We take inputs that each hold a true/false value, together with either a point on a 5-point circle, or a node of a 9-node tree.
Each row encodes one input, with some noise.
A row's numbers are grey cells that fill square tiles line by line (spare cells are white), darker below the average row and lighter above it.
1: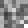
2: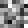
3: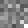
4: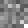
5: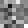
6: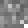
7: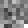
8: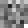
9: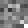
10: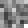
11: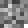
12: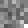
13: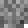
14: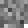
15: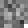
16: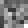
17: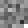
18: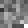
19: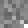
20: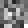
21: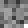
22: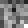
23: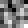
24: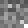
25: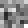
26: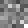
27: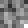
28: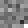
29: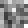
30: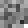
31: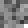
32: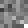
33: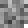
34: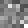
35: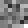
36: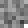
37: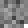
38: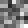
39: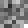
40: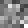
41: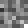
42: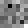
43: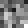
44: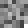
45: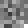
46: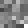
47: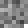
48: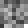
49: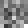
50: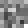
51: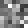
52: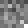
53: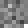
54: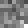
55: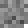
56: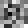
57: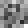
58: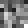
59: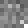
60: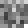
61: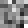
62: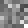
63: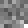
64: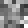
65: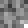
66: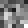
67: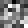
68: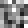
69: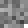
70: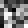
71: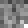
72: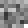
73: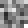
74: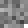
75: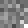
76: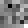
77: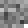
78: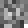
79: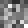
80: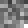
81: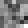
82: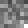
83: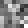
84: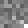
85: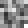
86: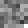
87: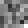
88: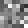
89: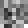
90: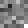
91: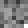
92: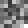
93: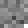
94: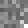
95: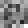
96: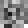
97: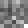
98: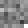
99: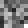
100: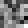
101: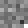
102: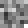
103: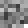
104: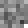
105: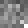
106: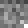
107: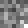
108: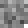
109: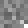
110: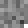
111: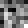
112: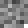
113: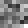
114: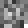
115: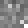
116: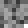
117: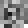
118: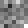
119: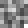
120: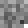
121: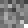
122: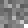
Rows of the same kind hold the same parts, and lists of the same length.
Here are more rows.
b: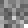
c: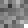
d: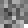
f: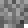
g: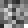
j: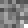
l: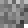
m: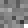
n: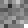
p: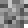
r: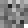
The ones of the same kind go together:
b, d, g, j, m, p
c, f, l, n, r

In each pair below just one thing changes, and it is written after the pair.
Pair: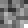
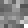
the place on the 5-point circle
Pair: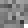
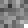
the true/false value
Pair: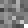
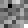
the place on the 5-point circle
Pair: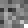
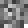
the true/false value
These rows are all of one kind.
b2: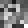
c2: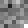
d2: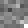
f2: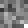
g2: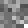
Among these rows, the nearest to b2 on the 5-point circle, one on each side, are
f2 and g2.
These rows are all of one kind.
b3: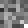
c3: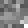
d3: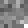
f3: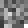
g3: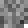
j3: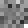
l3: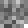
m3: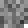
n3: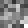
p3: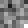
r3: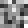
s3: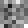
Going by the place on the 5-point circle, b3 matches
f3, g3, j3 and m3.
